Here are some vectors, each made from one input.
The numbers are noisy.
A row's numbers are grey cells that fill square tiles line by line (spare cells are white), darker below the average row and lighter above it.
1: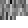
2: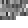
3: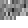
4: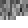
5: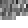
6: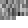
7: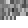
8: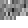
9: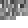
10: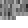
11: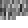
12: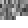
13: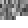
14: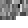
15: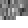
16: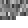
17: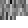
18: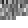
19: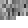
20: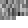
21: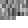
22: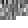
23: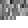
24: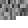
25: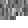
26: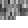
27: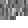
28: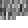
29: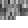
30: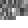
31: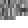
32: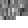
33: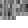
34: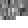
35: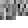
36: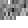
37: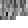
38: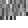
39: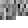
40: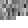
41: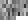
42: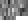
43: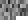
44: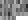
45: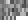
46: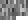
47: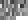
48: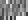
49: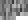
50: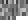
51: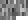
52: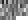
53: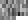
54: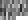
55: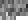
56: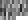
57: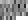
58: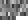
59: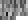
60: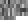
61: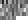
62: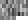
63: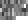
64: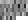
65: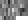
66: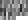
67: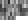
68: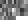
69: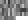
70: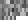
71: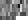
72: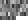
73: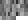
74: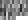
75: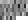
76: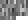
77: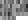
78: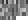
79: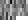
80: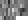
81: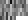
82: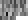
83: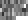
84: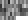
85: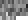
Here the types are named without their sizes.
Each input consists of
a true/false value, together with either a point on a circle, or a label.
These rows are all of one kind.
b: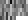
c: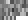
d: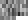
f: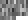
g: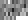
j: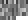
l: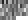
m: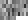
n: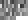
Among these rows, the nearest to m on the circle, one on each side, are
d and g.
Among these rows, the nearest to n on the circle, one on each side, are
b and l.
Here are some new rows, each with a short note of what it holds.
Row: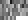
a point on a circle and a true/false value
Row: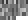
a point on a circle and a true/false value
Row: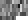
a point on a circle and a true/false value
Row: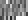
a point on a circle and a true/false value
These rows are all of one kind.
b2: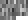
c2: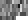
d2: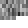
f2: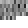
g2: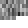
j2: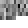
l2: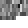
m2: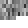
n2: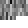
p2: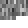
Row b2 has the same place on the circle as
c2, l2 and p2.
